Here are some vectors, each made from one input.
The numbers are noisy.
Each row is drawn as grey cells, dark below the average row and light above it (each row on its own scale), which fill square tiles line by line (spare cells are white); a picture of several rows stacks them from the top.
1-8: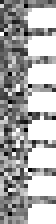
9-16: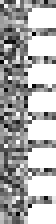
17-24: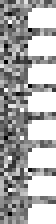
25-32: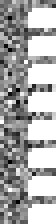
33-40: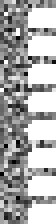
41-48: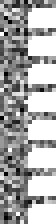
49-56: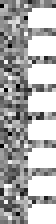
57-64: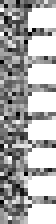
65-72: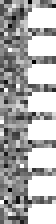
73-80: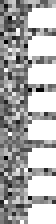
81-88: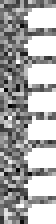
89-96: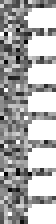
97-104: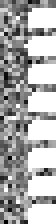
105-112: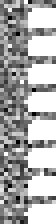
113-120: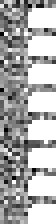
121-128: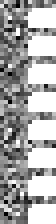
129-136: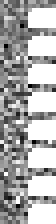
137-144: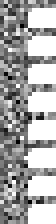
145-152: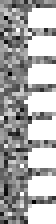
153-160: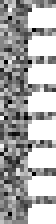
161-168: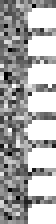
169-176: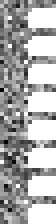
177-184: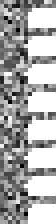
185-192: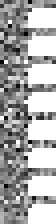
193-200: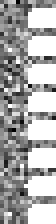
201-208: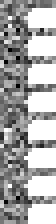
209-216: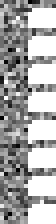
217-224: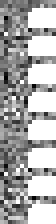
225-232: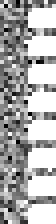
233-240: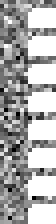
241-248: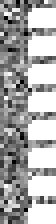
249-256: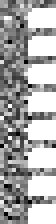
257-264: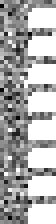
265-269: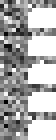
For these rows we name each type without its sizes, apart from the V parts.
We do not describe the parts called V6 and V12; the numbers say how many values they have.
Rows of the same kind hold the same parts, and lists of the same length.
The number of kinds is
2.
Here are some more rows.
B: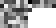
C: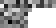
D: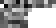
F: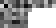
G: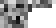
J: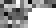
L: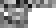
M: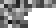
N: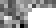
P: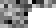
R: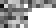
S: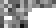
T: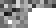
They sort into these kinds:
B, C, G, J, L, P, R
D, F, M, N, S, T

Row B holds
a true/false value, a value of V6 and a value of V12.
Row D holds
a point on a line, a true/false value and a value of V12.
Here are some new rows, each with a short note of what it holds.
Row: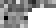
a true/false value, a value of V6 and a value of V12
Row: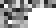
a true/false value, a value of V6 and a value of V12
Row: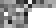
a true/false value, a value of V6 and a value of V12
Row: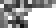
a point on a line, a true/false value and a value of V12
